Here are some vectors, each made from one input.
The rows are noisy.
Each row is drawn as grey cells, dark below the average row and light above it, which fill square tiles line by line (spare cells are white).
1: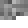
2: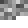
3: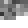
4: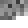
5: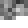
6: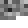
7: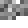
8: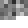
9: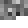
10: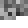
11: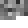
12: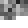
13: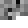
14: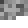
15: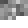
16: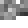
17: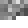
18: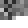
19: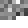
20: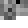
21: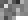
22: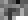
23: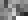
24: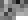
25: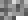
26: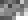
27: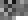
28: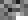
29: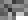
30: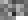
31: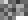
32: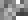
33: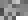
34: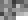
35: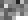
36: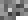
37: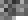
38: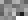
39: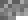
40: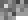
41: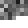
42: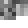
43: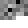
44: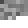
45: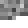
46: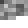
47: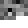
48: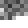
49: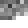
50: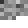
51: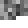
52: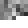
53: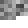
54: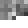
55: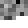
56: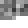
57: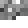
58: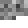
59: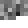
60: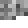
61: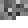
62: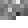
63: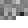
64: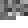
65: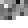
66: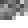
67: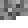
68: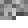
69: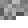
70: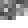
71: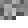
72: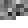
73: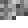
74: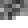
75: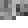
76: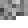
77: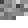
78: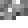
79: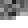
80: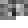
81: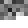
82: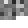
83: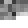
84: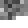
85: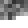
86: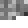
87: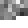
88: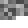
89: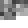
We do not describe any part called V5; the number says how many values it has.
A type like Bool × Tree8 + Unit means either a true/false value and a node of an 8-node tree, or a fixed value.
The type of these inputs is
(Bool × Bool × Bool + Line4) × V5.
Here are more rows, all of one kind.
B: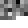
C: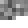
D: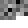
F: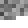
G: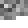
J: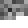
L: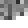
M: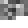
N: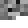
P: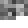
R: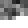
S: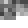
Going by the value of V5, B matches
D, J and N.
